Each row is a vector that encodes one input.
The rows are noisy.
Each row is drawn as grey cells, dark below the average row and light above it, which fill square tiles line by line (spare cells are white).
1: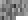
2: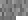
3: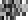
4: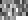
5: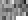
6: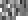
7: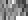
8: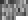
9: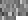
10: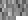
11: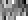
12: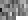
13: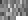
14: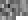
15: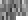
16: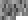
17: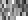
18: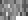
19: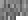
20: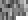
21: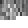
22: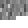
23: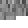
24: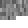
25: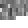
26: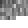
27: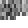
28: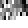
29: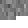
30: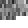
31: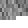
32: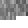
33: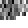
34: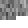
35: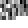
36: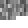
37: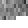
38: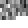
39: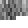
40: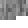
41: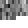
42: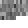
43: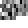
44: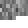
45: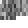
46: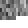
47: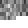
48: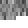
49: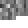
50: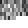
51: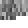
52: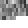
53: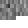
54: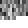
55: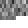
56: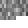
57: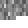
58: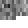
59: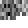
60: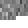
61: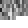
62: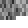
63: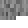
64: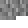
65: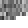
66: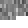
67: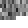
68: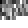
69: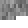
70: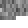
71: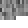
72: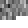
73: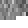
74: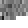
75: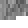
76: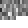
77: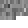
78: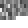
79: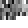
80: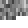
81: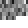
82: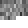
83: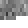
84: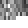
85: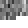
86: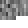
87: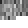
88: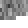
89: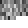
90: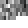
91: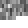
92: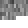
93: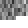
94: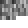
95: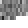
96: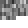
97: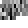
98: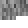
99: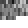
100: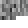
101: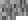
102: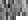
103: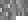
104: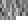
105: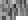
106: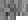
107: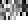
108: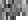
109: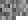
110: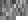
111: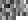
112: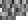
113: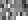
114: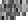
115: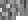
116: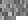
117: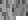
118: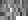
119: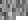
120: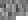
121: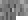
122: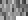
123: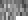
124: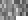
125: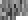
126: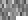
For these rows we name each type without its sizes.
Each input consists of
either a point on a circle, or a point on a line.
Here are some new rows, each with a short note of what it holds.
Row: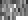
a point on a circle
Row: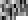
a point on a line
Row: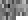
a point on a line
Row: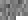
a point on a line
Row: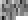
a point on a line
